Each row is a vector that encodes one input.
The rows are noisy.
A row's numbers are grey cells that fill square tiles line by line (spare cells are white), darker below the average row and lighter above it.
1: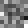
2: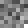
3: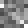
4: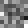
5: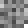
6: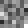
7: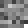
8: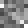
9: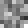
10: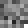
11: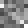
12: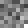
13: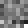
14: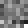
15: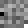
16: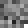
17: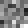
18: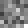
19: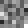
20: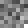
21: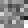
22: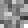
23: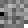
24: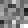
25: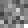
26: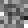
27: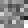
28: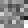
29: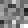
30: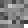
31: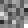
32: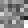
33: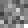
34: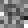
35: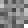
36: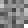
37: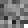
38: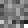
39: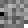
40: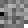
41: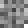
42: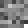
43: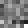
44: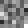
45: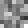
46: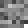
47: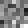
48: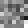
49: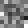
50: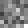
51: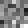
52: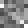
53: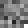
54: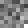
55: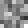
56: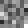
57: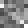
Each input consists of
either a point on a 5-point line, or a point on an 8-point line.
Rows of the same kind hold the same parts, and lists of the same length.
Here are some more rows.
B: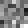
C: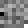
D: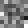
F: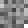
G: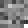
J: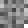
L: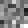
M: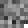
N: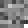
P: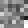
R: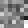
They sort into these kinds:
B, D, L, P, R
C, F, G, J, M, N

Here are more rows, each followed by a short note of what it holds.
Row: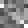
a point on an 8-point line
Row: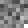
a point on an 8-point line
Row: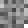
a point on an 8-point line
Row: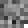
a point on an 8-point line
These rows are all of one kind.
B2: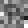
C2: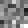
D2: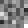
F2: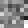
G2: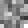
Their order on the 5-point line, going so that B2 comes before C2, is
G2, F2, B2, D2, C2.
